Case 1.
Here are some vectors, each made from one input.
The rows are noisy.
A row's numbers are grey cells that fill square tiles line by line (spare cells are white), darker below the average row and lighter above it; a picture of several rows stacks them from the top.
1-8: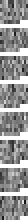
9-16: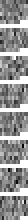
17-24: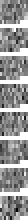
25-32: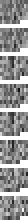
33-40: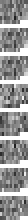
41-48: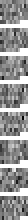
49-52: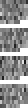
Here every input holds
one of 4 labels and a node of a 7-node tree.
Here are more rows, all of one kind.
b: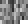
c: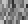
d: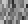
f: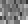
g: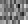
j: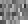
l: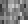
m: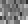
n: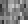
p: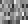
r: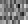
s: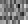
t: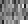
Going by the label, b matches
c, d and p.
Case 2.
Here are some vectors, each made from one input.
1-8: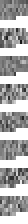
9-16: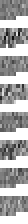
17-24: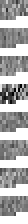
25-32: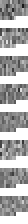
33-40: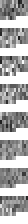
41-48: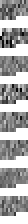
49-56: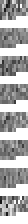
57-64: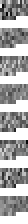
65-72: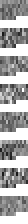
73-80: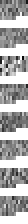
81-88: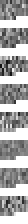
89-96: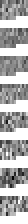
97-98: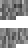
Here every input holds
a point on an 11-point line and a true/false value.
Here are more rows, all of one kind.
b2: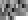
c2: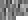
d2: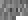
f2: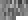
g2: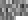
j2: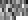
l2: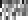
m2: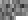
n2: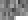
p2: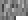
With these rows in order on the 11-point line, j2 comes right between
l2 and p2.
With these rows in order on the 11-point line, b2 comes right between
g2 and n2.
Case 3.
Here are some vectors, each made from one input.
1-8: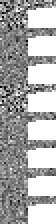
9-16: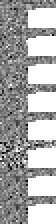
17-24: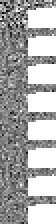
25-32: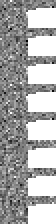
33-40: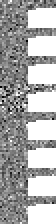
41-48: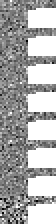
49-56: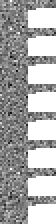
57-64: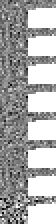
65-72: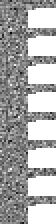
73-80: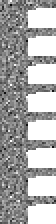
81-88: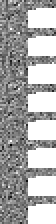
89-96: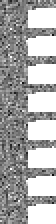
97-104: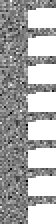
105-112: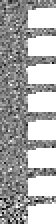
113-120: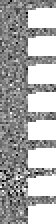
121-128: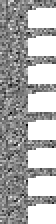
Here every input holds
either a point on a 9-point circle and a true/false value, or a fixed value.
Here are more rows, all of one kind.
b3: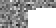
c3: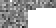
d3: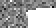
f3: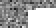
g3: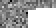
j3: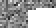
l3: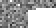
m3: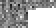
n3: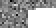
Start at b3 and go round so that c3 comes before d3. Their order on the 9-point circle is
b3, c3, j3, g3, l3, n3, m3, f3, d3.
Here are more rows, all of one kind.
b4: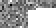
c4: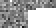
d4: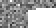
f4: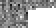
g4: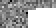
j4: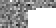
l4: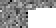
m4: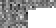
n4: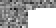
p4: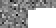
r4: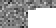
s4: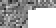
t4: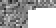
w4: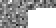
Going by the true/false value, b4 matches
c4, d4, j4 and w4.
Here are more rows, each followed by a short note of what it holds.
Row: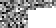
a fixed value
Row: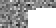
a point on a 9-point circle and a true/false value
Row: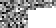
a fixed value
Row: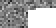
a point on a 9-point circle and a true/false value
